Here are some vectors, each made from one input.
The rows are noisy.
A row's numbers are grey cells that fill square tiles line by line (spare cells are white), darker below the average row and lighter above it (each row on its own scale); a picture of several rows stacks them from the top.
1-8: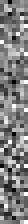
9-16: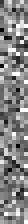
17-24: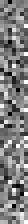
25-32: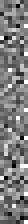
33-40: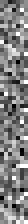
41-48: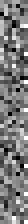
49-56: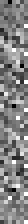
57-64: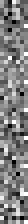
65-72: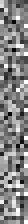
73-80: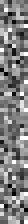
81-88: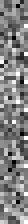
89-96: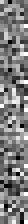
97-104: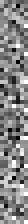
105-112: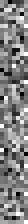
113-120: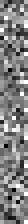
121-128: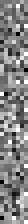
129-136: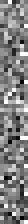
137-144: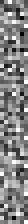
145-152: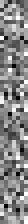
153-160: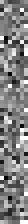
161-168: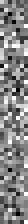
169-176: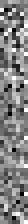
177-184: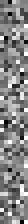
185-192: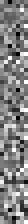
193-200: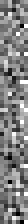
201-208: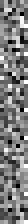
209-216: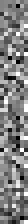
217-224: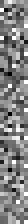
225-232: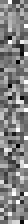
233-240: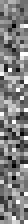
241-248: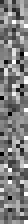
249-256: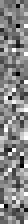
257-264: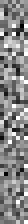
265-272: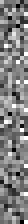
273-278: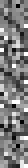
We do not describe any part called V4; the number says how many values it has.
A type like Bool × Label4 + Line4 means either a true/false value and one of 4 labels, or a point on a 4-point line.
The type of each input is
Bool × (Line5 + V4).
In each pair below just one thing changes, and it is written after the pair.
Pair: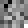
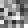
the true/false value
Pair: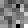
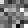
the place on the 5-point line
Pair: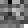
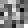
the place on the 5-point line
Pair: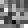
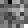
the true/false value
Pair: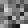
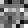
the true/false value
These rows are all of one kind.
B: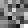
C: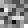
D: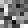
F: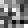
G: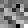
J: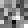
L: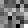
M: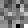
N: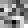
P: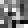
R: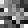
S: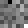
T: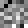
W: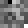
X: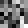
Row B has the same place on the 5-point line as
F, L, P and R.
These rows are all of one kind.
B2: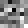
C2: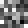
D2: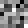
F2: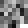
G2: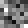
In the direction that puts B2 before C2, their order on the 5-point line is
D2, F2, B2, G2, C2.
